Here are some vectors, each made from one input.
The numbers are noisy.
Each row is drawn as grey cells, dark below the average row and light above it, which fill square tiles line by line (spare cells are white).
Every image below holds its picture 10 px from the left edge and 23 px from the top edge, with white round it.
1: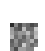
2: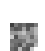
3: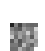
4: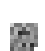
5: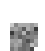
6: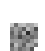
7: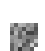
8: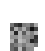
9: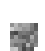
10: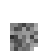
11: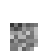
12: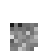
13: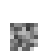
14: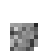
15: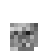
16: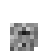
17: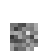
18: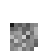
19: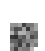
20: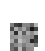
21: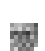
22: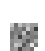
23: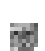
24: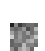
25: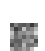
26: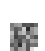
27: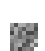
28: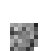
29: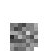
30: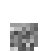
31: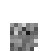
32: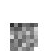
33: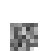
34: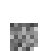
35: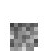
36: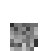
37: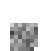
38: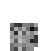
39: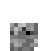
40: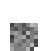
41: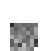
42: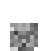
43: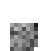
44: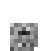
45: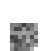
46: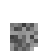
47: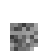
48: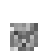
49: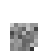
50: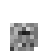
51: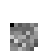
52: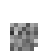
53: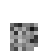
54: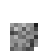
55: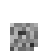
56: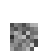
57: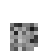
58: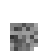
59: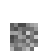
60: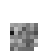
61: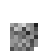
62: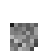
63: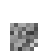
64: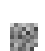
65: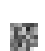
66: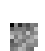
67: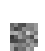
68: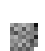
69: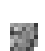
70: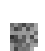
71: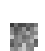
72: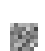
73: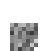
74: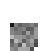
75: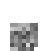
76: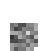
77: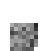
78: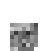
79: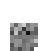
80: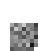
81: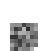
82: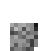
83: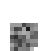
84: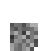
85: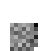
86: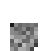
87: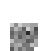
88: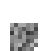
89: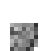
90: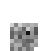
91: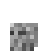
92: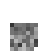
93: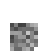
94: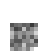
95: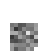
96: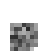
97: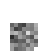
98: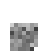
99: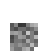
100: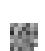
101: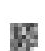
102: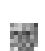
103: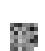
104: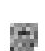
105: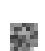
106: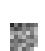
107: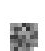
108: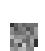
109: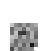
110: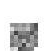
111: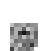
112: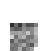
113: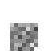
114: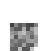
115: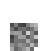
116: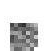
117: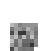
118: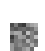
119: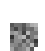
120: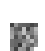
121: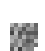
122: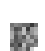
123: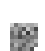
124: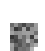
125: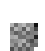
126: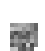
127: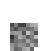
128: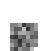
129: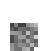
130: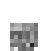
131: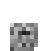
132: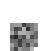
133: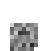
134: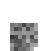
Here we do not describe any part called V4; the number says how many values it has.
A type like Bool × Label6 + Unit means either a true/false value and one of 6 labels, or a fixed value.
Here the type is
Bool × Label5 × V4 + List2(Line5).
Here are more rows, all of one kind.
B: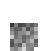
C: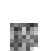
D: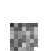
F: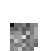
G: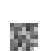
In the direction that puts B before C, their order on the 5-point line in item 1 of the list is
F, B, D, C, G.
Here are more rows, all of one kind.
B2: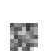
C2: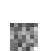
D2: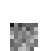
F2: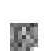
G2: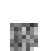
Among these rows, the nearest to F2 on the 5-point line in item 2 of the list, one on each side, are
D2 and G2.
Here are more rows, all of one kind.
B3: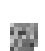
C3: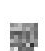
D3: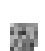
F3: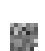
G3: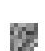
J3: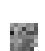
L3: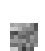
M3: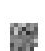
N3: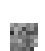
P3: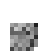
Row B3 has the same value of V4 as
D3, J3, L3 and N3.
